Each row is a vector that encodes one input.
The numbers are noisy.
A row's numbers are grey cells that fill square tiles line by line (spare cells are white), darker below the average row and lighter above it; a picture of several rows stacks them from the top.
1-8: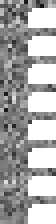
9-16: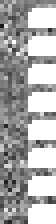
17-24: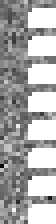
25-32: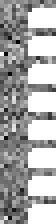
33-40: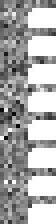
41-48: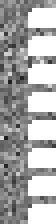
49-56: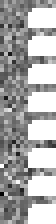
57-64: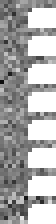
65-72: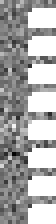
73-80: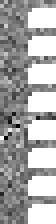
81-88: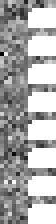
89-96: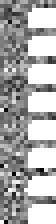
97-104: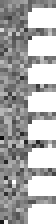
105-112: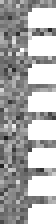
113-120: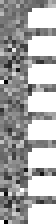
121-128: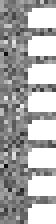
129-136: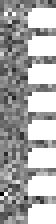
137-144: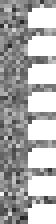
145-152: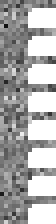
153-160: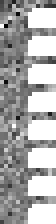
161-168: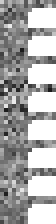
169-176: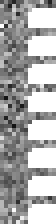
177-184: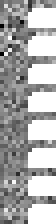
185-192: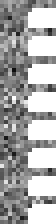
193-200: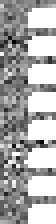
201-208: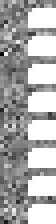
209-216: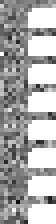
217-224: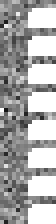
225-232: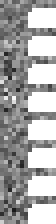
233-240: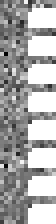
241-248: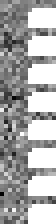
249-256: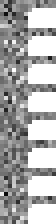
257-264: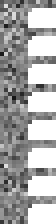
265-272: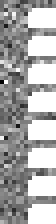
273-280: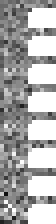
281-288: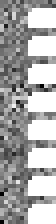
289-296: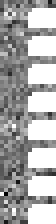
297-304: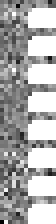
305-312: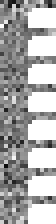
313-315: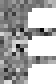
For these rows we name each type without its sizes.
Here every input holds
a list of points on a line.
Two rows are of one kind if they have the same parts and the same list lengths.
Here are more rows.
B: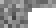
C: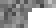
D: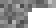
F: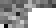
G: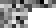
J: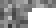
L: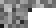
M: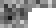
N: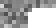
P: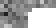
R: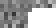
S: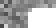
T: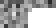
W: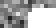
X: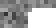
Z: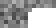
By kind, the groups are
B, C, D, J, L, M, N, P, R, S, W, X, Z
F, T
G

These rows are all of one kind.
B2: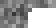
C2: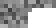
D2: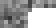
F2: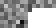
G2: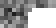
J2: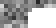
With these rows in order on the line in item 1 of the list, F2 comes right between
B2 and C2.
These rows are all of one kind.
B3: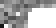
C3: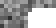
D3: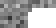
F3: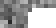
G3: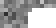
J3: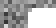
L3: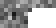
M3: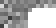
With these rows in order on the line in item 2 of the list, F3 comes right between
L3 and M3.
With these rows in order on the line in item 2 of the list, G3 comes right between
C3 and D3.
